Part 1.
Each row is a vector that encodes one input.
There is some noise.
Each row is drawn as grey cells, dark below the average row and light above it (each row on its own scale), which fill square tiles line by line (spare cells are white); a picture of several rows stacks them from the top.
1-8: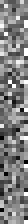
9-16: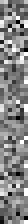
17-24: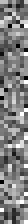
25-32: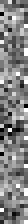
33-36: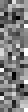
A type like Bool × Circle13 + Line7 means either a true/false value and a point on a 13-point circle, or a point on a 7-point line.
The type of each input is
Tree8.
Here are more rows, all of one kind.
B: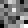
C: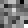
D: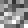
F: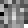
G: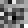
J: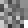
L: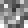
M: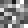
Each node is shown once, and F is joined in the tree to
M.
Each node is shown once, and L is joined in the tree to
D and J.
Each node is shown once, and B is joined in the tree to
C.
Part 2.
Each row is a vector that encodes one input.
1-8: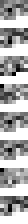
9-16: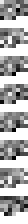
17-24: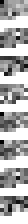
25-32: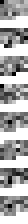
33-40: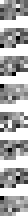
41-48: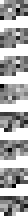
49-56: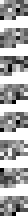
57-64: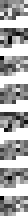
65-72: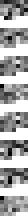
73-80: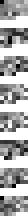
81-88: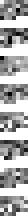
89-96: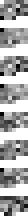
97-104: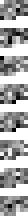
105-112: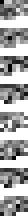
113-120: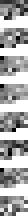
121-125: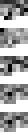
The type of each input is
Line9.
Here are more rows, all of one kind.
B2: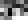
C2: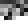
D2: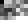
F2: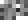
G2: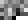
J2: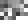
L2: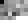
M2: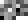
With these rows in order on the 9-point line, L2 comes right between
D2 and J2.
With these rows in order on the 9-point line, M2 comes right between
F2 and G2.
